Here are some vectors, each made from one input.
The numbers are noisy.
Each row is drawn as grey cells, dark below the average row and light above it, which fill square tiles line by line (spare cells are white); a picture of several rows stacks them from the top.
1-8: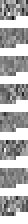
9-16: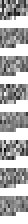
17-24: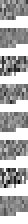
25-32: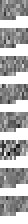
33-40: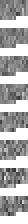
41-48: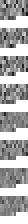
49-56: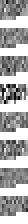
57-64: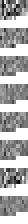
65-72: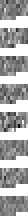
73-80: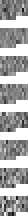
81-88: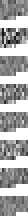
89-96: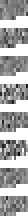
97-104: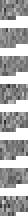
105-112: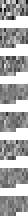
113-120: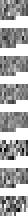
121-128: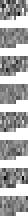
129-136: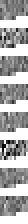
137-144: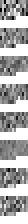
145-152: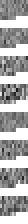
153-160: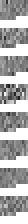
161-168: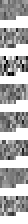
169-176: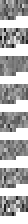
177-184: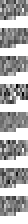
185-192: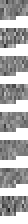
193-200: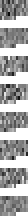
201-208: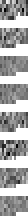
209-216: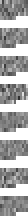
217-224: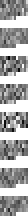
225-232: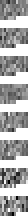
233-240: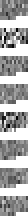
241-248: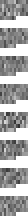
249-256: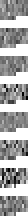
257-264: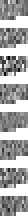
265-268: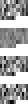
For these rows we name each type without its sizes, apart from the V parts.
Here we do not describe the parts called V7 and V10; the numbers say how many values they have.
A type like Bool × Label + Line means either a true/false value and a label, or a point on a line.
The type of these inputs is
Label × (Label + Line × V10) + V7.
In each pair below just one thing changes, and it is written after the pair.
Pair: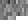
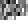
the value of V10
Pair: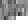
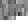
the place on the line
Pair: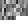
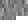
the value of V10
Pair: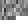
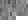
the label
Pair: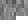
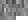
the value of V10
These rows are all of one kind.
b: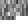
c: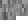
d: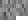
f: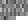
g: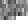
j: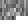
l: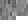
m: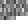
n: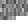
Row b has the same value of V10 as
j and l.
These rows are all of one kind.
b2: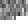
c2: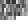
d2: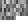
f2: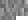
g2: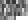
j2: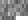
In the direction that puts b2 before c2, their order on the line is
j2, g2, b2, f2, d2, c2.
